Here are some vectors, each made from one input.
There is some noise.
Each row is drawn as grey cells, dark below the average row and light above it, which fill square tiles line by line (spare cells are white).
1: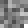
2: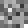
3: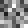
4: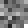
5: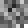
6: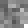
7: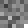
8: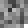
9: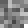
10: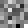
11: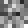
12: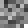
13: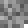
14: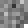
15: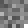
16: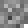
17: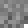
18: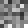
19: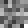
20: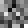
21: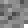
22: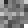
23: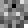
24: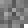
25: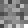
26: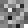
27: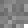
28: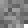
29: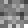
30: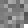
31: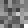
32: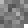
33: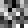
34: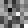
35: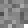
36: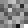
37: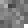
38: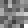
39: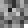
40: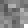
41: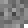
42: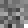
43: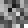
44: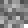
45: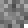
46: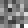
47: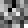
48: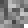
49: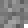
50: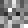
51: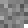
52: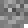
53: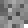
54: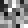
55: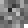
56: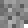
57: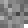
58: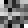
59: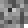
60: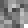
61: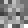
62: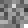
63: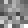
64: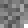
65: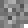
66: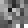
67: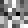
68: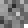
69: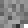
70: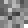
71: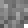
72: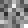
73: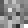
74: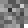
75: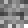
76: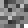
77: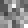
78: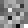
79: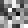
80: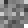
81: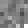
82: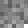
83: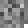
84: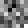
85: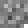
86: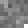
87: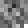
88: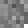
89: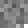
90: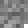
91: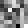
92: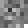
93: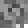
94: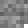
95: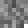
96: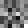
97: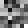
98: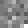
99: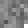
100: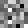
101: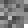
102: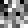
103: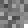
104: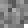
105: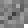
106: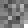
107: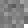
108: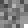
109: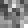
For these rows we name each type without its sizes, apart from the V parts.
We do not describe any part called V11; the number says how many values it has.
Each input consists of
either a point on a line, or a true/false value and a value of V11.
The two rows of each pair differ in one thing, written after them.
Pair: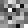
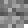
the true/false value
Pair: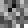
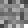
the value of V11
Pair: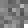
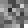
the true/false value
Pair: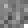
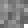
the true/false value
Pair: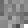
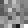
the true/false value
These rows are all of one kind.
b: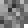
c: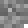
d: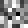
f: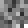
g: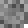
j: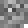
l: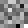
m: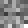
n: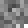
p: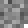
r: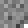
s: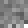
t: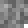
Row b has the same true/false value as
d, g, s and t.
